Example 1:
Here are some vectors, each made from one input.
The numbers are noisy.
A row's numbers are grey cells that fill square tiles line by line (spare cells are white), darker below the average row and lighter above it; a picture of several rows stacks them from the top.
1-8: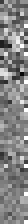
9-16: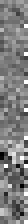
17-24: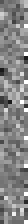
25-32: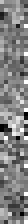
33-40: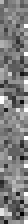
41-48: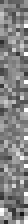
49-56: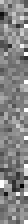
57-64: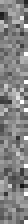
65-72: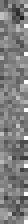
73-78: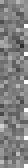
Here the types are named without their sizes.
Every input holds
a list of points on a line.
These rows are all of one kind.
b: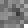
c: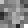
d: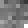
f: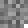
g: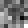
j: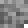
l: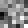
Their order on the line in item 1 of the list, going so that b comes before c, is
b, j, f, l, c, d, g.
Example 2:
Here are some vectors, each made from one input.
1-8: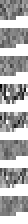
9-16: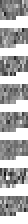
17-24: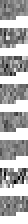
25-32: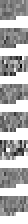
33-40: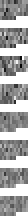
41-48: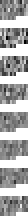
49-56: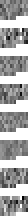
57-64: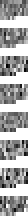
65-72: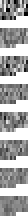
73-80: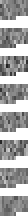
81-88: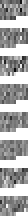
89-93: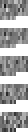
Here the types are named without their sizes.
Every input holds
either a point on a line, or three true/false values.
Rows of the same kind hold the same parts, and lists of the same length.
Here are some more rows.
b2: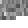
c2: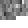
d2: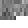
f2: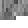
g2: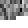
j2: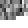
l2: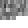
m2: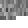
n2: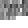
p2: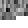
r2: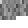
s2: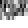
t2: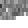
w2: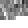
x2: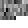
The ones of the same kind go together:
b2, g2, j2, m2, r2, t2, w2
c2, d2, f2, l2, n2, p2, s2, x2

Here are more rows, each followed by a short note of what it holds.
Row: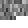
a point on a line
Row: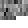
a point on a line
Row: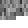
three true/false values
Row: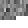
a point on a line
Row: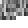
three true/false values
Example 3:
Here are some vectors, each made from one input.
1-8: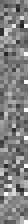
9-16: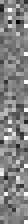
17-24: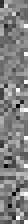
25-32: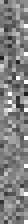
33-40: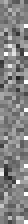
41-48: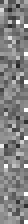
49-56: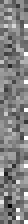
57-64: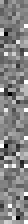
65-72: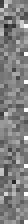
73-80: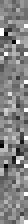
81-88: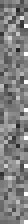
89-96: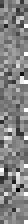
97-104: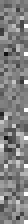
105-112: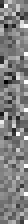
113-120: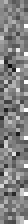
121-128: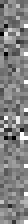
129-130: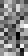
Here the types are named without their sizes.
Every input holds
either a point on a circle and a true/false value, or a fixed value.
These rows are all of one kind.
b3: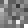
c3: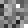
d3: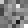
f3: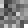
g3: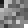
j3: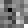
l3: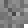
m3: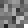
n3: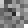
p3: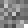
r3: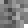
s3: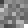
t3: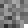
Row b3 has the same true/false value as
g3, p3 and s3.
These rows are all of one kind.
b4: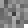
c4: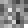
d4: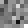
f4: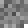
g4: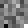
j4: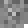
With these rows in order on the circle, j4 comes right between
d4 and g4.
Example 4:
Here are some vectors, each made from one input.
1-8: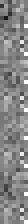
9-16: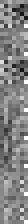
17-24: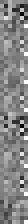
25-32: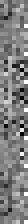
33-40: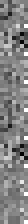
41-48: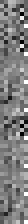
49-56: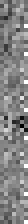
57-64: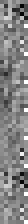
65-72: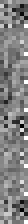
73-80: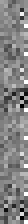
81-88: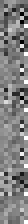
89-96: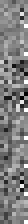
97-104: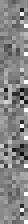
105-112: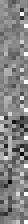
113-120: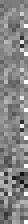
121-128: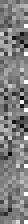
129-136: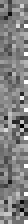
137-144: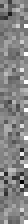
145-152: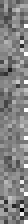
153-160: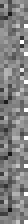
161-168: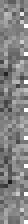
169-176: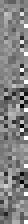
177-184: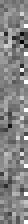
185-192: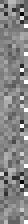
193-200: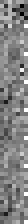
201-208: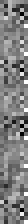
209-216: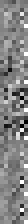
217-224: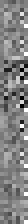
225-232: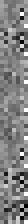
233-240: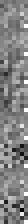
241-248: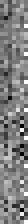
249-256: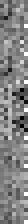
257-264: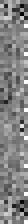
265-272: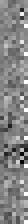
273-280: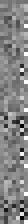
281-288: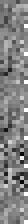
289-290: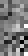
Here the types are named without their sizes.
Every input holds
a point on a line and a true/false value.
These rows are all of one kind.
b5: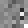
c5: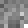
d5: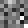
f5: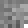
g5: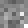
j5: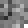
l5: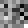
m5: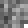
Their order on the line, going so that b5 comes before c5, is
b5, l5, g5, c5, f5, d5, m5, j5.
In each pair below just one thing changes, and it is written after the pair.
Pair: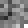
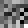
the true/false value
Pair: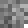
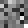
the true/false value
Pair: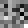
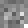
the true/false value
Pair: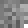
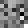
the true/false value
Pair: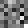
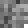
the true/false value
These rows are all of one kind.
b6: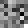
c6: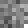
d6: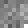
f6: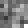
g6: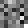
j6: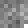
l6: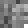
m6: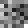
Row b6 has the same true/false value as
g6 and m6.
